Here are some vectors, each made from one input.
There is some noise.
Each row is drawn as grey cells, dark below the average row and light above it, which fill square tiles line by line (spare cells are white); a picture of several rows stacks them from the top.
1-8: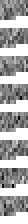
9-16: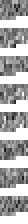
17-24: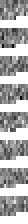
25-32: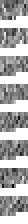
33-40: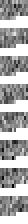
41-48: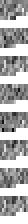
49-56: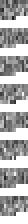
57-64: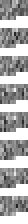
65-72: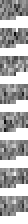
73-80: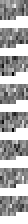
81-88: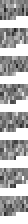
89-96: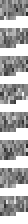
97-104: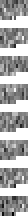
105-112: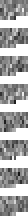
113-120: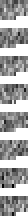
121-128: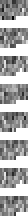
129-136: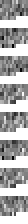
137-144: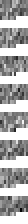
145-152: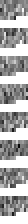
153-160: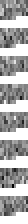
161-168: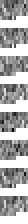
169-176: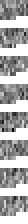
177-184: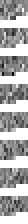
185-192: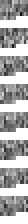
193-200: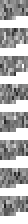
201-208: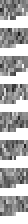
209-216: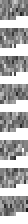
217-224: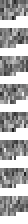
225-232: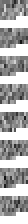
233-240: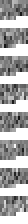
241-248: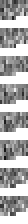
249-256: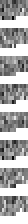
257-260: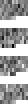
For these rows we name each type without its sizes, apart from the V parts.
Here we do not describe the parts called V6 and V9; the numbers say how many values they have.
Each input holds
either a node of a tree, or a true/false value, a value of V6 and a value of V9.
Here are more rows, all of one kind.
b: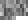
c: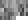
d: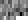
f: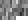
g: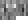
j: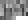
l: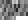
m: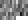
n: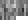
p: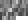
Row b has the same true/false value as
c, g, j and n.
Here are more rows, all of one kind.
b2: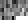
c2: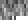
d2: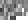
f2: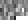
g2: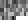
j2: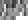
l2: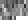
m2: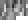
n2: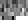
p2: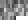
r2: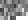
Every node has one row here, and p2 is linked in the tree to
c2, f2, g2 and m2.
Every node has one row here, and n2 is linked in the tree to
b2.
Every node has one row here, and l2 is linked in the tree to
c2.
